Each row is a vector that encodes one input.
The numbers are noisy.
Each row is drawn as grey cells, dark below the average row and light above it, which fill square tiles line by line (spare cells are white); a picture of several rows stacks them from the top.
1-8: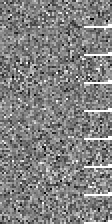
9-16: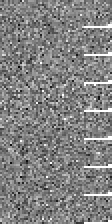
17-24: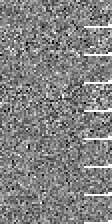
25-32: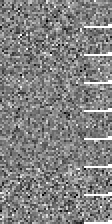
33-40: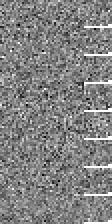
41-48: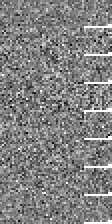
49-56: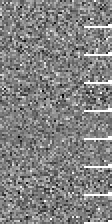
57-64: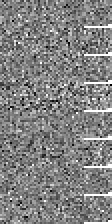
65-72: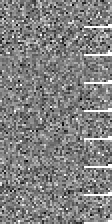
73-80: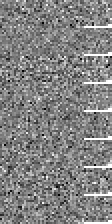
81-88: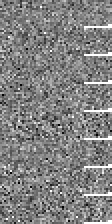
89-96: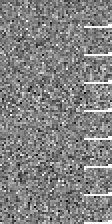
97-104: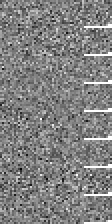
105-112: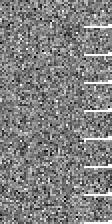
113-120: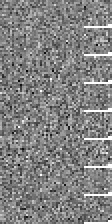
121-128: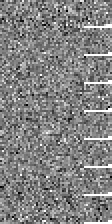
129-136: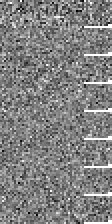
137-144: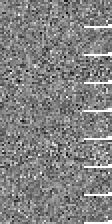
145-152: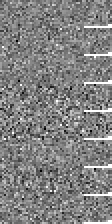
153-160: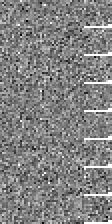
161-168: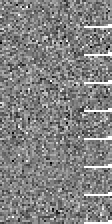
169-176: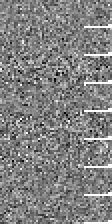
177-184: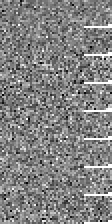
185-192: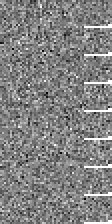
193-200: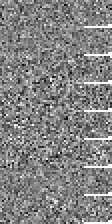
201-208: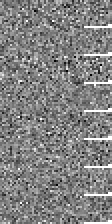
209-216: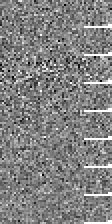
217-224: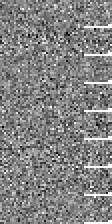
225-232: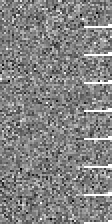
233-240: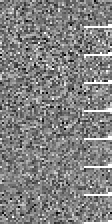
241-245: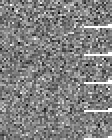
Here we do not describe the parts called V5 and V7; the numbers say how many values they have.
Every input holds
a value of V5 and a value of V7, together with either one of 10 labels, or three true/false values.
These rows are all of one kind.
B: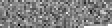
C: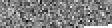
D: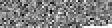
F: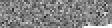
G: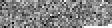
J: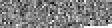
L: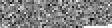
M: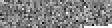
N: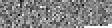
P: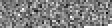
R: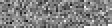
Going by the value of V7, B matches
F and G.
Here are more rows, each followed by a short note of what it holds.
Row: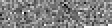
three true/false values, a value of V5 and a value of V7
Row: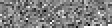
one of 10 labels, a value of V5 and a value of V7
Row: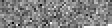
one of 10 labels, a value of V5 and a value of V7
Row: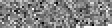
three true/false values, a value of V5 and a value of V7
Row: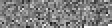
three true/false values, a value of V5 and a value of V7
